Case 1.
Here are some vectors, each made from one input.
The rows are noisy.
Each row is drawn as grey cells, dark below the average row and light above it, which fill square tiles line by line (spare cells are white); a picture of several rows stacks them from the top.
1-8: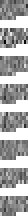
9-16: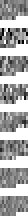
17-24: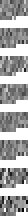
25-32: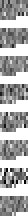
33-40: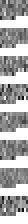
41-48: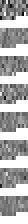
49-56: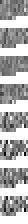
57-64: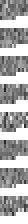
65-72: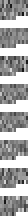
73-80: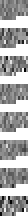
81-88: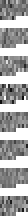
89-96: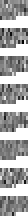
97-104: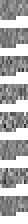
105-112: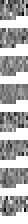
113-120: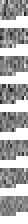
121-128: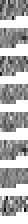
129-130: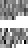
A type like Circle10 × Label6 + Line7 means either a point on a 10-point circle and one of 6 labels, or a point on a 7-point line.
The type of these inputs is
Bool × Bool × Bool + Line6 + Line9.
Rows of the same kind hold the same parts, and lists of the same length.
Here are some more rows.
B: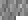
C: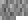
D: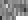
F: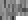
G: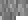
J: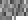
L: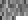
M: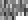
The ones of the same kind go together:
B, C, G
D, F, L, M
J

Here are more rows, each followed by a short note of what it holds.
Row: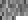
a point on a 9-point line
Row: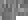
three true/false values
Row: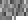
a point on a 6-point line
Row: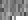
a point on a 6-point line
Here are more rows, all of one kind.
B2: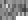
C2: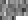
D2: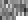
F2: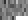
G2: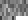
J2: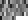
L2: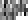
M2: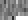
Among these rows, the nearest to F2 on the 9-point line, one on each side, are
L2 and M2.
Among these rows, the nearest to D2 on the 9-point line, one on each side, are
B2 and G2.
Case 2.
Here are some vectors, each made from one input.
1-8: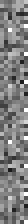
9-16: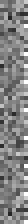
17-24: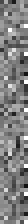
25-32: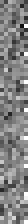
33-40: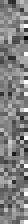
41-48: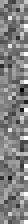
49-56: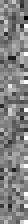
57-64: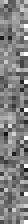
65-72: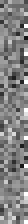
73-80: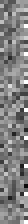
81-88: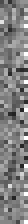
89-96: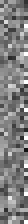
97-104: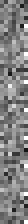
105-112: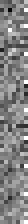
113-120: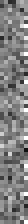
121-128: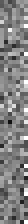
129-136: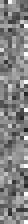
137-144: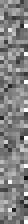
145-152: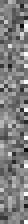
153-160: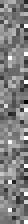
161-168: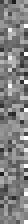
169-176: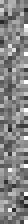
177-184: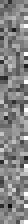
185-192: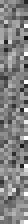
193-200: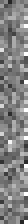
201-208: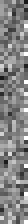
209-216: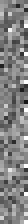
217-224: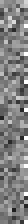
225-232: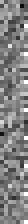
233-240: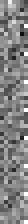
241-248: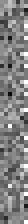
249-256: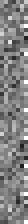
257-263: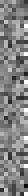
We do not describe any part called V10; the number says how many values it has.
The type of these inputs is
Bool × Bool × Bool × V10 + Tree11 + Unit.
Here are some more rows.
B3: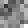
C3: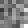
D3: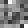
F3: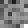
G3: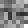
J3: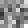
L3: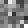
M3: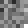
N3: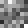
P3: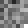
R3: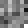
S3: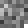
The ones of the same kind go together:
B3, C3, F3, G3, M3, P3
D3, L3, N3, R3, S3
J3

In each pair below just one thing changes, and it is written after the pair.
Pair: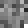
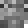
the value of V10
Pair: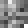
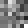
one of the three true/false values
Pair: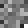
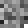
the value of V10
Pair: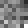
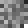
the value of V10
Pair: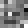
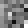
one of the three true/false values
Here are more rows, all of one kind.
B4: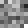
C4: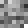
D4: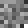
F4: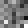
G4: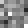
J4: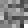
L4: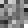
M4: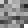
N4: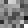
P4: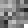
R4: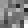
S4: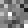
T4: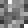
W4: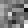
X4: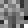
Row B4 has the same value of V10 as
C4, G4, M4 and S4.
